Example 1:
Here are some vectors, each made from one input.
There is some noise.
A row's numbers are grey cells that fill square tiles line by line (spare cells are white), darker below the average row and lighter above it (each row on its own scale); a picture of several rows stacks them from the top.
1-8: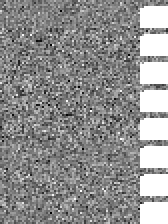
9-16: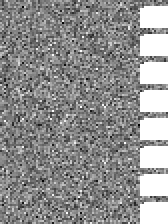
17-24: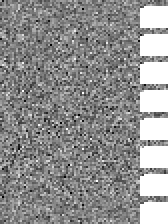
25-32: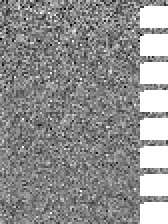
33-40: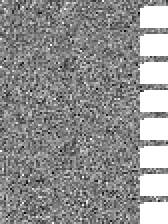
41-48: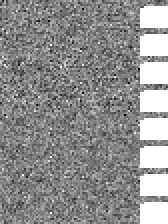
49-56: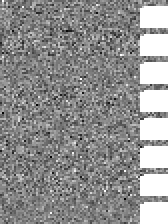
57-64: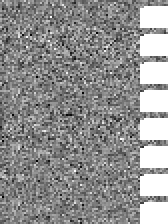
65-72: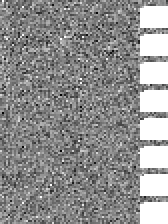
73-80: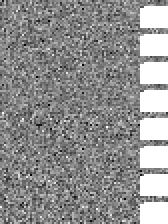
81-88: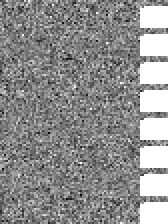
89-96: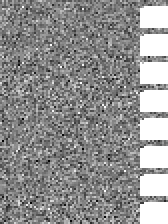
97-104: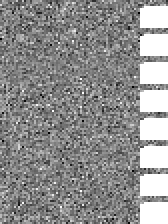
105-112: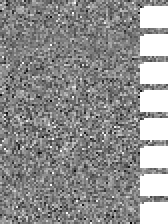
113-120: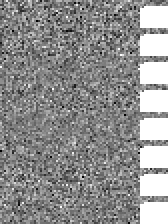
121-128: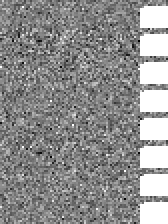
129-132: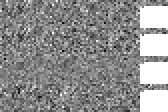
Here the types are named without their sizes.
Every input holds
a list of points on a line.
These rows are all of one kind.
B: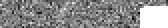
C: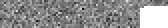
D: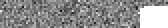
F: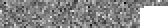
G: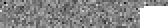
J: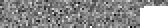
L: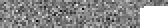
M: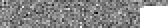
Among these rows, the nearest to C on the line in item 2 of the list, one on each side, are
G and L.
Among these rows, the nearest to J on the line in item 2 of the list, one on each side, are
B and F.
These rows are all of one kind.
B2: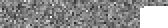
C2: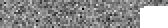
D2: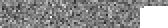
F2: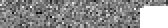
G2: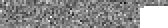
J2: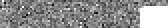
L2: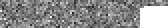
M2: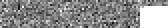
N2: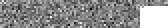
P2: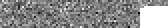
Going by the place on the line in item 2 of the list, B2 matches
M2, N2 and P2.
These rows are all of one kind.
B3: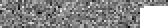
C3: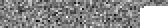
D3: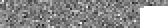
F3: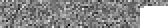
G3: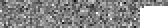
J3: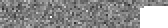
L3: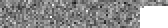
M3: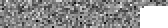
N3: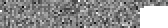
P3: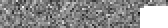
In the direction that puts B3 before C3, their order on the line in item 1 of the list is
B3, P3, F3, D3, J3, L3, G3, N3, M3, C3.
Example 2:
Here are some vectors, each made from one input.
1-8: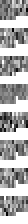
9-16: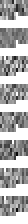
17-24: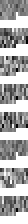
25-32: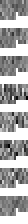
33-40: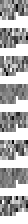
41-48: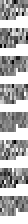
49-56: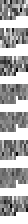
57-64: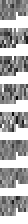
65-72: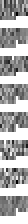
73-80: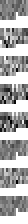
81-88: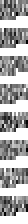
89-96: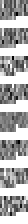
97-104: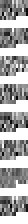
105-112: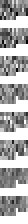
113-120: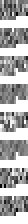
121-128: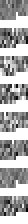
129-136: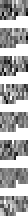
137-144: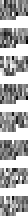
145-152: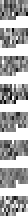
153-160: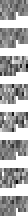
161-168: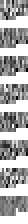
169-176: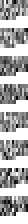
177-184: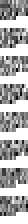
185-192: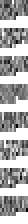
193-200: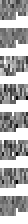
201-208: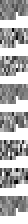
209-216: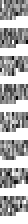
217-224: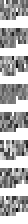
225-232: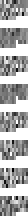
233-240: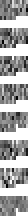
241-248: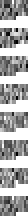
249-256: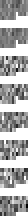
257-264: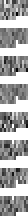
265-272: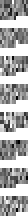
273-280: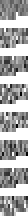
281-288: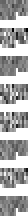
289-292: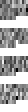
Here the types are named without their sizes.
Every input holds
either a point on a line, or three true/false values.
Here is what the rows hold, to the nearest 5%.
About 60% of them hold a point on a line. The rest hold three true/false values.
